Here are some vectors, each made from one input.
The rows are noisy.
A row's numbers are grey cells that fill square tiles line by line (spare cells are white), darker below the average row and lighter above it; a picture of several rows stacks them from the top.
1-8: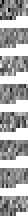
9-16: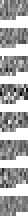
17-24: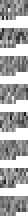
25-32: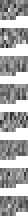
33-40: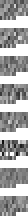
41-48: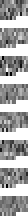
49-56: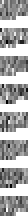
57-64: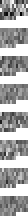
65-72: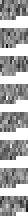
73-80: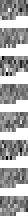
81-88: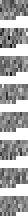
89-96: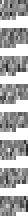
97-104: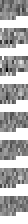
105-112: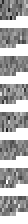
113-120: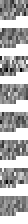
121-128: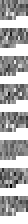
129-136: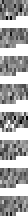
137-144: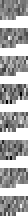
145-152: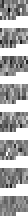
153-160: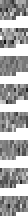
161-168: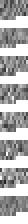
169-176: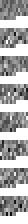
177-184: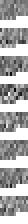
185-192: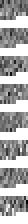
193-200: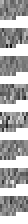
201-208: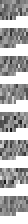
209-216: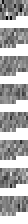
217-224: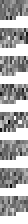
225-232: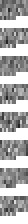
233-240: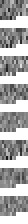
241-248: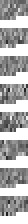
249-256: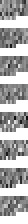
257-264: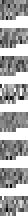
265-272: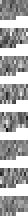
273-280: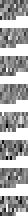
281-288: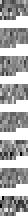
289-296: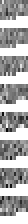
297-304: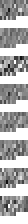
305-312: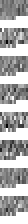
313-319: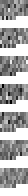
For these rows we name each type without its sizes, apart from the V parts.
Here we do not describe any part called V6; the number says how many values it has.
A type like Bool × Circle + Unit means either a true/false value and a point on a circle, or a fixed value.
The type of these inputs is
Bool × V6 + Label.
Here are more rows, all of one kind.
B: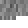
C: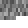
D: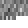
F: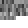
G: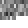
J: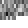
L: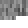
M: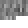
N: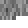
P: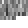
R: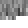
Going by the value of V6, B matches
G, L, M and N.
